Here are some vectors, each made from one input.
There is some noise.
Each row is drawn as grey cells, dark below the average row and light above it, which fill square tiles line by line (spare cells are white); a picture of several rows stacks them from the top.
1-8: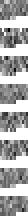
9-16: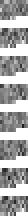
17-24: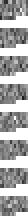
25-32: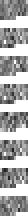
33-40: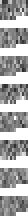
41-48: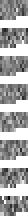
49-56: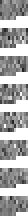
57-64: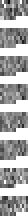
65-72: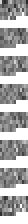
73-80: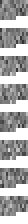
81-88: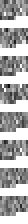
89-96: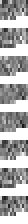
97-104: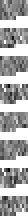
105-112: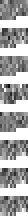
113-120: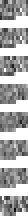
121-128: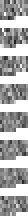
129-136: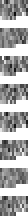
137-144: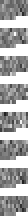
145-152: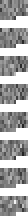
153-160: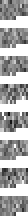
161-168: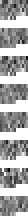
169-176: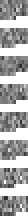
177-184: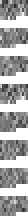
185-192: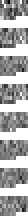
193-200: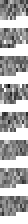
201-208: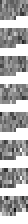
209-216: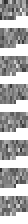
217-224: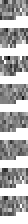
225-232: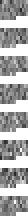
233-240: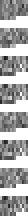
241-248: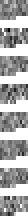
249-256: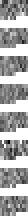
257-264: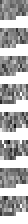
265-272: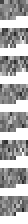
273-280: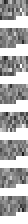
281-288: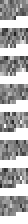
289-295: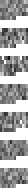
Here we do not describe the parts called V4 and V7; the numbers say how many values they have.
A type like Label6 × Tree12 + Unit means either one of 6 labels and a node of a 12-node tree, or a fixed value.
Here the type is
(Line9 + V4) × V7 + Line10.
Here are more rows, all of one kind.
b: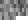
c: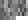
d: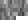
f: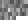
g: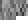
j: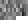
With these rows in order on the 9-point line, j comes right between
c and g.
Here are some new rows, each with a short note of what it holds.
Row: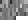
a point on a 9-point line and a value of V7
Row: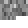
a value of V4 and a value of V7
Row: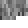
a point on a 9-point line and a value of V7
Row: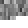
a value of V4 and a value of V7
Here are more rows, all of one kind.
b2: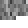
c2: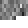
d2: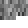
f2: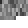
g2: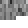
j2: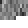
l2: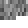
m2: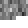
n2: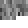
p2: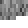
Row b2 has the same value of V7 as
d2, l2 and n2.
